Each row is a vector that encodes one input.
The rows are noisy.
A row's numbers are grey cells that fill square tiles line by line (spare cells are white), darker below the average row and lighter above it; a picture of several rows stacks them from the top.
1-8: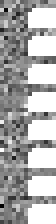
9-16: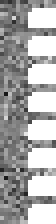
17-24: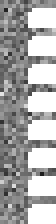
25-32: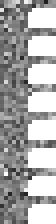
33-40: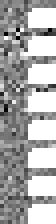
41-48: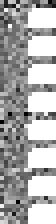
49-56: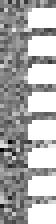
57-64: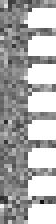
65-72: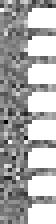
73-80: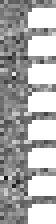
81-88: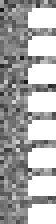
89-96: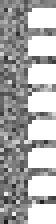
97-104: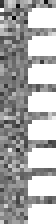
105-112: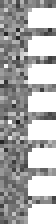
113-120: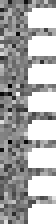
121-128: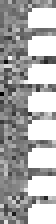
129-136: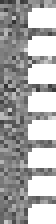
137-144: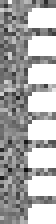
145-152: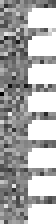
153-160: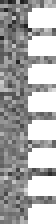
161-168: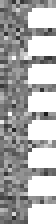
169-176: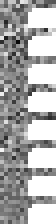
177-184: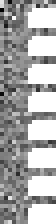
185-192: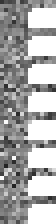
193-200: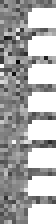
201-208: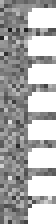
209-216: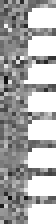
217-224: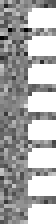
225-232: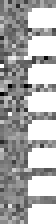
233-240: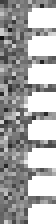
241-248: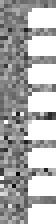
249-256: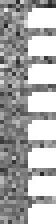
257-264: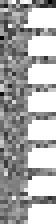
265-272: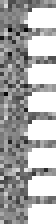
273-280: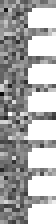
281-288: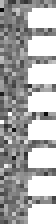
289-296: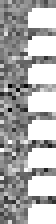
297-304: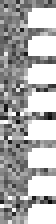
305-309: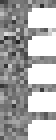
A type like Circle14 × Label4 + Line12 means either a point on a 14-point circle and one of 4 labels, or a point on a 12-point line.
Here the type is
Label10.
